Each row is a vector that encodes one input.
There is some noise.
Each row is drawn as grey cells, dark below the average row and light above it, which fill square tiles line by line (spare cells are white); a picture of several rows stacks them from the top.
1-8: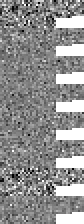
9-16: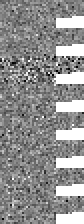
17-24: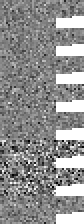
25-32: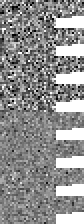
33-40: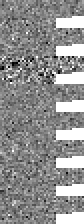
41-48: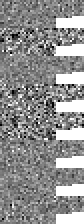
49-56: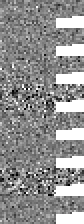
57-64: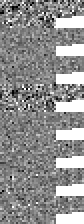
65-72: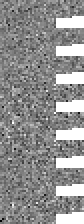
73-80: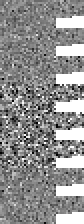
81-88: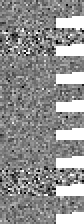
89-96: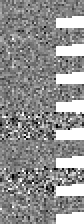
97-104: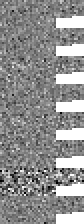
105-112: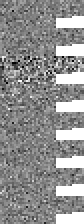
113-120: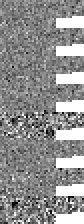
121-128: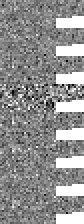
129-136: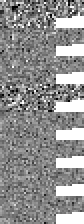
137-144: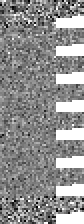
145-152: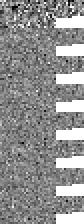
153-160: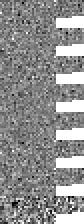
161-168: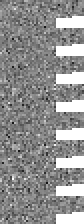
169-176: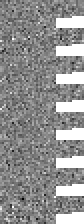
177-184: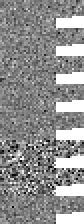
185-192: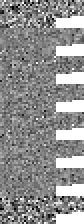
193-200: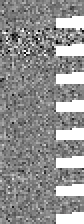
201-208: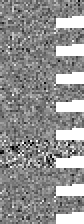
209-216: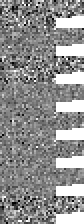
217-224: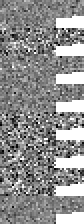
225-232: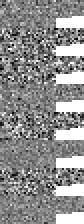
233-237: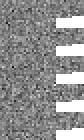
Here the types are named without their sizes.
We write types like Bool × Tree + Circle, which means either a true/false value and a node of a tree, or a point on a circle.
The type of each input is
Bool × Bool × Bool × Bool × (Tree + Unit) + Line.
